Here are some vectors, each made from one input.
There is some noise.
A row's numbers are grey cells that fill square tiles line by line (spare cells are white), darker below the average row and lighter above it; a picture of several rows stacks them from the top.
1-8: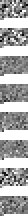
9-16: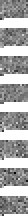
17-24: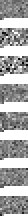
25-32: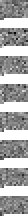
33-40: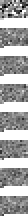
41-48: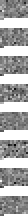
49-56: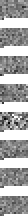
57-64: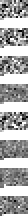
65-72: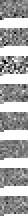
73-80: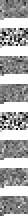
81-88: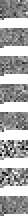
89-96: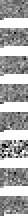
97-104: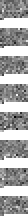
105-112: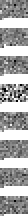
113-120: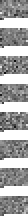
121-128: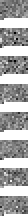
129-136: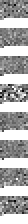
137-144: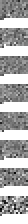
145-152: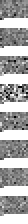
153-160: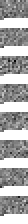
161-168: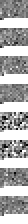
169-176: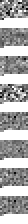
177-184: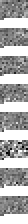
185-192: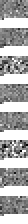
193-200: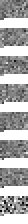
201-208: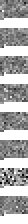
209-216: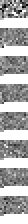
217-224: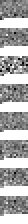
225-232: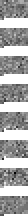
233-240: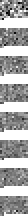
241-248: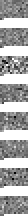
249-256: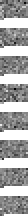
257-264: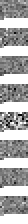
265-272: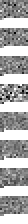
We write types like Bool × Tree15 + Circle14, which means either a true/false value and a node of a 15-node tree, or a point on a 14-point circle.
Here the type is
(Bool × Bool × Bool × Bool + Unit) × Line11 + Line3 × Line4.
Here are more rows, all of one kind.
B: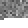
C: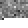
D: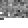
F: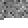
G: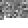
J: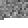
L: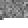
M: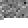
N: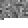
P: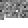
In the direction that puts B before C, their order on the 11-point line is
M, F, B, J, L, D, C, N, P, G.
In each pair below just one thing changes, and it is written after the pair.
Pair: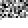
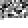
the place on the 4-point line
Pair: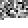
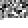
the place on the 3-point line
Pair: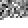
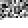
the place on the 3-point line
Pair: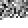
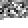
the place on the 4-point line
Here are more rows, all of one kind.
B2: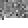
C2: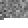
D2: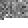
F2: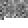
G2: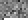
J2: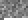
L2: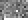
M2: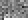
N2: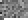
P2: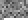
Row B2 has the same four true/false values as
F2, G2 and P2.
